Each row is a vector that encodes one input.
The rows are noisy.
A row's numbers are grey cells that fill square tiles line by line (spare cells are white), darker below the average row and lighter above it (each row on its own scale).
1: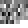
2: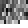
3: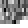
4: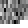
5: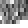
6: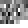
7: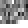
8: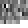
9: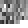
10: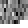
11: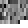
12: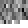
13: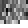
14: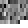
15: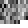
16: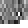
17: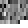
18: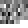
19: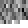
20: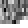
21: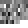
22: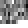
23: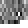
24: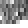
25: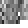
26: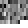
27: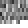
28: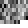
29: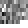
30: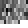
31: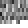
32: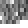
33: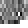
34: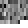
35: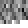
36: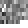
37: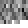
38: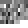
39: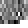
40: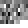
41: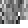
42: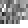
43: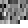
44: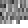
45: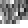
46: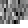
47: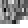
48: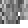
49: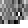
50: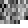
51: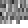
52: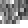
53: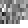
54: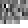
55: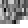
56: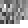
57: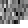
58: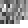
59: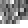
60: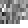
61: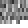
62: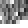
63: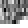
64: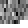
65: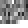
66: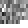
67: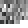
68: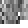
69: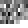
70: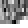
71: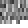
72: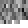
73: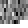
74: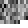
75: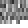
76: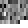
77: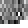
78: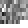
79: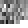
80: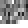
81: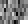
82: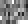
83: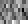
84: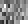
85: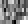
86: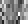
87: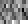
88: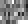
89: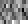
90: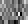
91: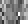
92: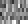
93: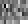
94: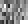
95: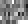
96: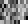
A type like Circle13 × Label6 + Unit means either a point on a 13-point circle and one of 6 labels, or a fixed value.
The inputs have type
Circle9 + Line6.
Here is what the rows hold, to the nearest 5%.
About 65% of them hold a point on a 9-point circle. The rest hold a point on a 6-point line.
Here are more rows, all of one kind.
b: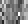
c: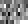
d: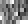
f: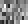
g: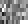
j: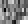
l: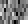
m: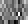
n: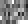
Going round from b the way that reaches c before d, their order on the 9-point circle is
b, g, f, c, n, d, j, l, m.
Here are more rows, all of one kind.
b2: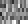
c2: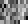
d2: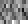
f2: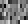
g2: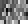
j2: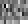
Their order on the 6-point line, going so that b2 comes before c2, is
g2, j2, d2, b2, f2, c2.
